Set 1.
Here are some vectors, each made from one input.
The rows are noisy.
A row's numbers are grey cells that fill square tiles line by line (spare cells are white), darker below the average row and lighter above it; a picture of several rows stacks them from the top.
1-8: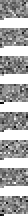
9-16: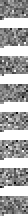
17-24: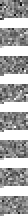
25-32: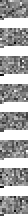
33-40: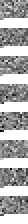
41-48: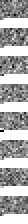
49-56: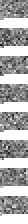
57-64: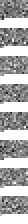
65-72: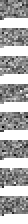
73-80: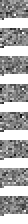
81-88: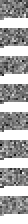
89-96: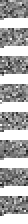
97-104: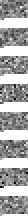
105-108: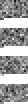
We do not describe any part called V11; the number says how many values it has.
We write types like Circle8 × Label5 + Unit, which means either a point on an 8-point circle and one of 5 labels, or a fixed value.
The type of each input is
Label5 × Line6 × V11.
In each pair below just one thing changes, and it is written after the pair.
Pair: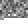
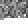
the label
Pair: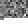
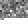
the label
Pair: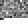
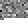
the label
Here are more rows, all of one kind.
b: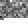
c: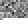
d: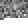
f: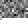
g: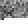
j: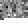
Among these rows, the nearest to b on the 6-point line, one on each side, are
c and j.
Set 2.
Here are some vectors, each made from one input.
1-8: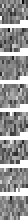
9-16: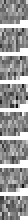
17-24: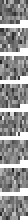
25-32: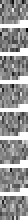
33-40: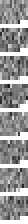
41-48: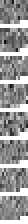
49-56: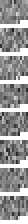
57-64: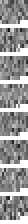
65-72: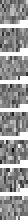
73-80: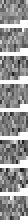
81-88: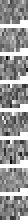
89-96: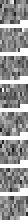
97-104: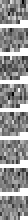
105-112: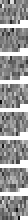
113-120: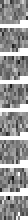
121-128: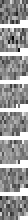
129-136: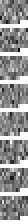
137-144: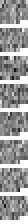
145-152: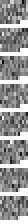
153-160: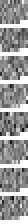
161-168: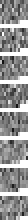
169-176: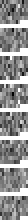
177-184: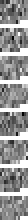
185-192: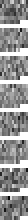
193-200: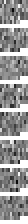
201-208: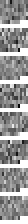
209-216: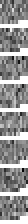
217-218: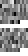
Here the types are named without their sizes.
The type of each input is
Circle × (Circle + Unit) × Line.
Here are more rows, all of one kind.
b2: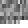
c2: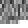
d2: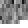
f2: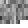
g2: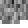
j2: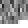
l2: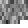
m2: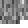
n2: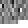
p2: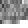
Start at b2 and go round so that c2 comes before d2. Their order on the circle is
b2, g2, f2, l2, m2, p2, j2, n2, c2, d2.
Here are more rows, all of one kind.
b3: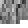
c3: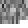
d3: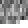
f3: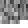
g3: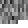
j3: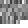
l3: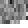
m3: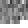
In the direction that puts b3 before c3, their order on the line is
l3, g3, f3, m3, b3, c3, d3, j3.
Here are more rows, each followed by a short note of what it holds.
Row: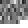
a point on each of two circles and a point on a line
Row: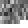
a point on each of two circles and a point on a line
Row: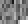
a point on a circle and a point on a line
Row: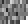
a point on each of two circles and a point on a line
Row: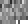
a point on a circle and a point on a line
